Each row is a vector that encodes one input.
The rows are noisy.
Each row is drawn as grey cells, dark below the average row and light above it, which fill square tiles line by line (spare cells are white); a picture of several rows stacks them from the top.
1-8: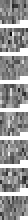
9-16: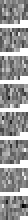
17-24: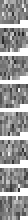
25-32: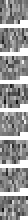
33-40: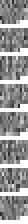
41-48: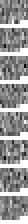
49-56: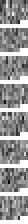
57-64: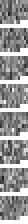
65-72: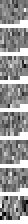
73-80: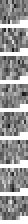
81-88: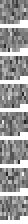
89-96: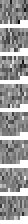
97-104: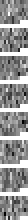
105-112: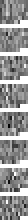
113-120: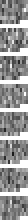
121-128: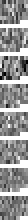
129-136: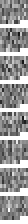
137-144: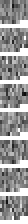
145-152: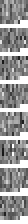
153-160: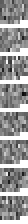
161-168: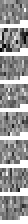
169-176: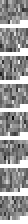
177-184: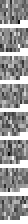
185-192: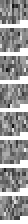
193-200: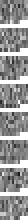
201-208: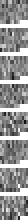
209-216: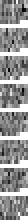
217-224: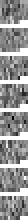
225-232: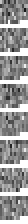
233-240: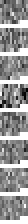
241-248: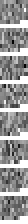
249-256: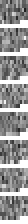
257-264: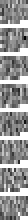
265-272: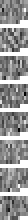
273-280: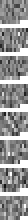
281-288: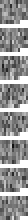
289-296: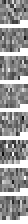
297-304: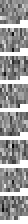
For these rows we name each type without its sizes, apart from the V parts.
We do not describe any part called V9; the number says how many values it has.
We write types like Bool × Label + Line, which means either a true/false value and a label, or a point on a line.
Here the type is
List(Line × V9).
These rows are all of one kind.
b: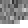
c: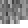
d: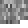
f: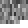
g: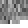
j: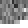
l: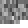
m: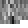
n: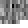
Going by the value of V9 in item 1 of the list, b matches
f, j and l.
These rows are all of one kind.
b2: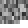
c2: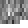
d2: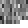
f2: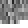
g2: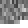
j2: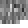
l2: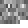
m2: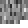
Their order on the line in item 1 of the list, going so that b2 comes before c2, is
j2, f2, g2, b2, d2, l2, m2, c2.
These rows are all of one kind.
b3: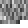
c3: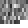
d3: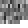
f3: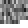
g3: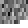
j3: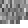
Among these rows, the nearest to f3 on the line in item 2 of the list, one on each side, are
d3 and j3.
